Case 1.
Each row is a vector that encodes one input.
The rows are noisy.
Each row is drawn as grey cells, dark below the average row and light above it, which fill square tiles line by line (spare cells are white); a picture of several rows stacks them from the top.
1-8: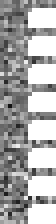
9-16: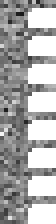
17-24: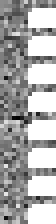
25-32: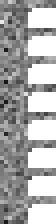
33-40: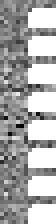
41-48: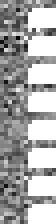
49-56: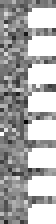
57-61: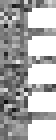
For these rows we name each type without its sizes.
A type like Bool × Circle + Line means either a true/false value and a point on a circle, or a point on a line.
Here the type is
Bool × Bool × Bool + Unit.
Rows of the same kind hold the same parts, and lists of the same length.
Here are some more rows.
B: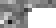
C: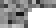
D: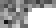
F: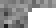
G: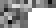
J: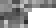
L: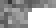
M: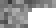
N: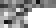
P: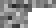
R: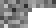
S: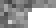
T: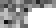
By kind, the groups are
B, D, F, G, L, M, N, P, R, S, T
C, J

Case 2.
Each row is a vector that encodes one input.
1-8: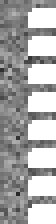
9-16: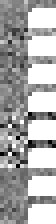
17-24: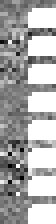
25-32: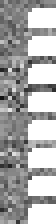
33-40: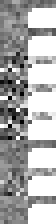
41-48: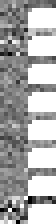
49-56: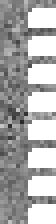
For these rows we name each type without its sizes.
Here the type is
Label.
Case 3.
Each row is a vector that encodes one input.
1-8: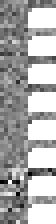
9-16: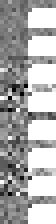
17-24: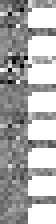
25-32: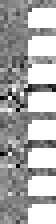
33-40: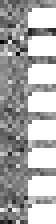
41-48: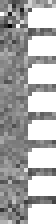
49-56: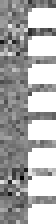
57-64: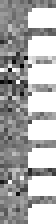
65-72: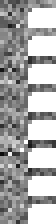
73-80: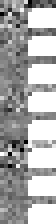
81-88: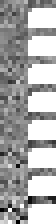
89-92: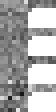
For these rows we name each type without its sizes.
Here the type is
Label.
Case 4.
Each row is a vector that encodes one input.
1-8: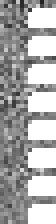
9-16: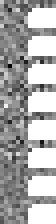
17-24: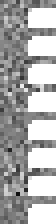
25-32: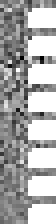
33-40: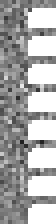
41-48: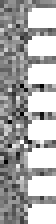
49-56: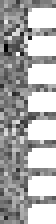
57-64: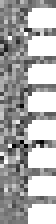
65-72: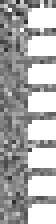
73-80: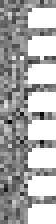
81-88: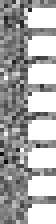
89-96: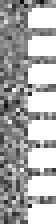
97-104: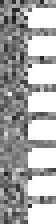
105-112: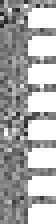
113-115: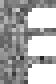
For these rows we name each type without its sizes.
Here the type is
Line.
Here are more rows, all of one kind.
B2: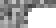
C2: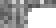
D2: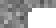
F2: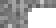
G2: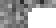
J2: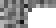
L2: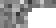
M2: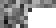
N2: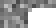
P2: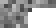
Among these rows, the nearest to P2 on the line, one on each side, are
D2 and L2.
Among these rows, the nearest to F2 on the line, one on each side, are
B2 and L2.
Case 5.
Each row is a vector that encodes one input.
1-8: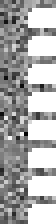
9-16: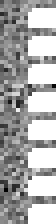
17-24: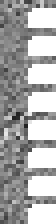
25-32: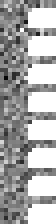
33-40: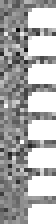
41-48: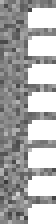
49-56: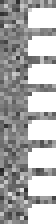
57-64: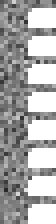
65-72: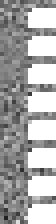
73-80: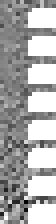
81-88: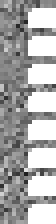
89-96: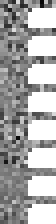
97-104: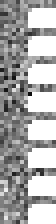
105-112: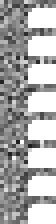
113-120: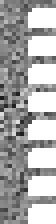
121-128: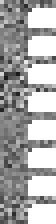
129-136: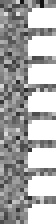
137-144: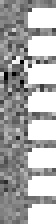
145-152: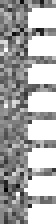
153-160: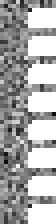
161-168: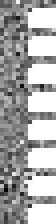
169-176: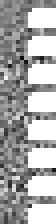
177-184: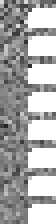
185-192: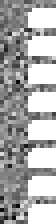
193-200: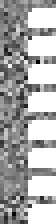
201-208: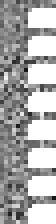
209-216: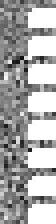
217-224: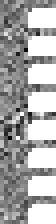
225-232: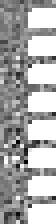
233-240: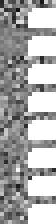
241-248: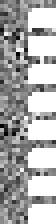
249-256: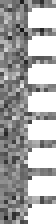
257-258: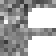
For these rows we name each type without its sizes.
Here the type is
Label.
